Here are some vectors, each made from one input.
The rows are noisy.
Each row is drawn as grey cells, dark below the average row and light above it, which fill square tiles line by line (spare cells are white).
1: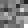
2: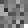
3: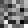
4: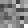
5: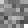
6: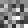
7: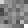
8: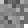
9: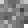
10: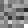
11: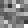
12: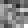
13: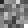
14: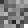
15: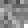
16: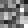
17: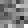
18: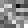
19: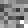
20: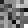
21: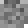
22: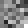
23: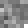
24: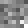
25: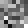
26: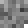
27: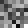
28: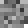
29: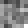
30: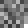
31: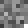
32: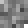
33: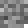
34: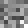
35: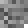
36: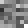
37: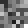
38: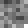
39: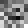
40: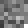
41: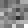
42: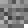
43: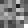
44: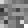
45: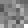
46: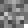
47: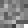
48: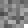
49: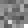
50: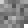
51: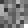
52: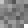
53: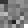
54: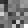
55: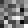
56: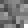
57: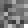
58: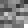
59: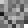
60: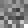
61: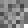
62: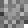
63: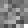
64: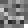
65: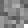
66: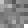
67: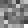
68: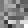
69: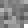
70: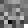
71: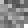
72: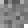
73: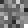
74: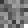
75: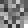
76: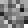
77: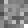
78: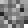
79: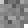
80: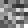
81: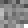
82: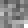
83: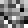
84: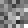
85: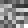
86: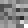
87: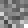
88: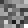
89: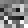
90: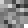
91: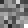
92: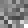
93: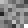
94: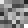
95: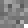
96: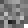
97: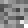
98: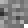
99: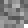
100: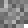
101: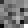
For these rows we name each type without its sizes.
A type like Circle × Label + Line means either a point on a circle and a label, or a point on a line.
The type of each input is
(Label + Line) × Line.
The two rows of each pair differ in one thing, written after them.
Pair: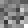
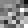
the label
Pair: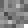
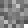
the place on the line
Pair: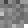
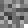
the place on the line
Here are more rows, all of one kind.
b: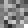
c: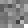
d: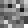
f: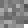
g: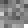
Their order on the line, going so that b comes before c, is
g, f, b, d, c.
